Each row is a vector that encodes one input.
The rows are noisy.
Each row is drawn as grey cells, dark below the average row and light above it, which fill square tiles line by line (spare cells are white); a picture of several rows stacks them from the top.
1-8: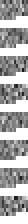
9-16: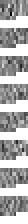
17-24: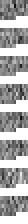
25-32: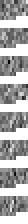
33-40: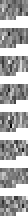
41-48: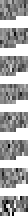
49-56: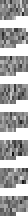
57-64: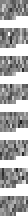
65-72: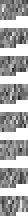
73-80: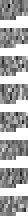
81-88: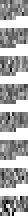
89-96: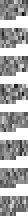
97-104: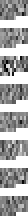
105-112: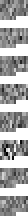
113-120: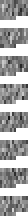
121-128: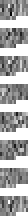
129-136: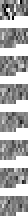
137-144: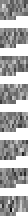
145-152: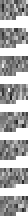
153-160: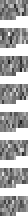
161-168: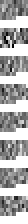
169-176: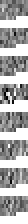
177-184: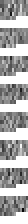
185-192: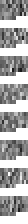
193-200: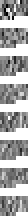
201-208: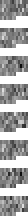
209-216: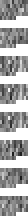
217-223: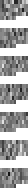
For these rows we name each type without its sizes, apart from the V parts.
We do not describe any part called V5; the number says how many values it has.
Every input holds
a list of items, each a true/false value and a value of V5.
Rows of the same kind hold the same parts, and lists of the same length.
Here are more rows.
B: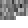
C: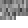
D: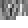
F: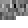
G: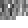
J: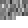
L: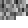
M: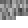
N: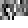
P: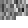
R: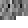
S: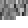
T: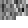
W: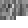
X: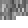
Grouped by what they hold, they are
B, F, R, S, W
C, J, M, X
D, G, L, P, T
N

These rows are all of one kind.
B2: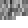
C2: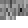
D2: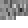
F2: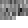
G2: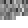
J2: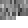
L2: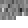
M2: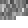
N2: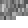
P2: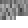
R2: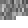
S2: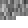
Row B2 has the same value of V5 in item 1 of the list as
D2 and S2.
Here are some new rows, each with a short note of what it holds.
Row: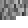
a list of three items
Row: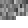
a list of three items
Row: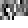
the empty list
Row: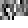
the empty list
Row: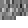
a list of three items
